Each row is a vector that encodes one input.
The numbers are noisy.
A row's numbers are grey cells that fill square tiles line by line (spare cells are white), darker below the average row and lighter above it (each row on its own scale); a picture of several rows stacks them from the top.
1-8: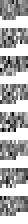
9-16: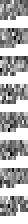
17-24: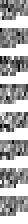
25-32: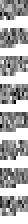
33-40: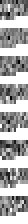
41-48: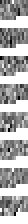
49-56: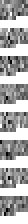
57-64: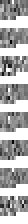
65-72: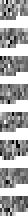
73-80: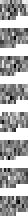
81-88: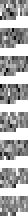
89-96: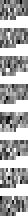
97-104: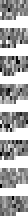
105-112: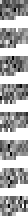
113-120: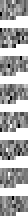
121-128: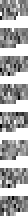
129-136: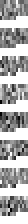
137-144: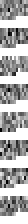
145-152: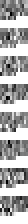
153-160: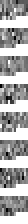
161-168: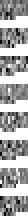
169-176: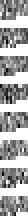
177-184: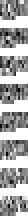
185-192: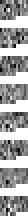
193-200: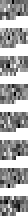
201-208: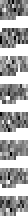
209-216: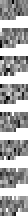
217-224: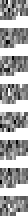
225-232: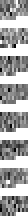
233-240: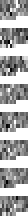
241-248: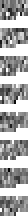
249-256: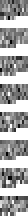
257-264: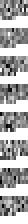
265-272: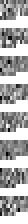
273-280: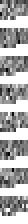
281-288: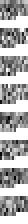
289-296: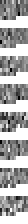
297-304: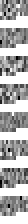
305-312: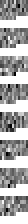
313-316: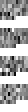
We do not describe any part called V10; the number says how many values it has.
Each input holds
a true/false value and a value of V10, together with either a node of an 8-node tree, or a node of a 19-node tree.
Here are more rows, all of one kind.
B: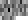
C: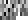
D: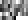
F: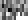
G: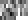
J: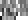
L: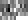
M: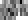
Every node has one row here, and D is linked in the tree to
J.
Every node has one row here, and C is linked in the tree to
F and G.
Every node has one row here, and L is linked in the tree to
J.
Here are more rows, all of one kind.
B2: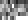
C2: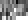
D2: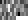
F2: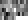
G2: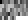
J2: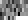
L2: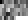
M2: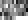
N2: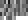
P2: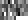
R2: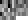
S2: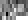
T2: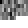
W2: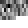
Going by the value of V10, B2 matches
G2, L2, R2 and T2.
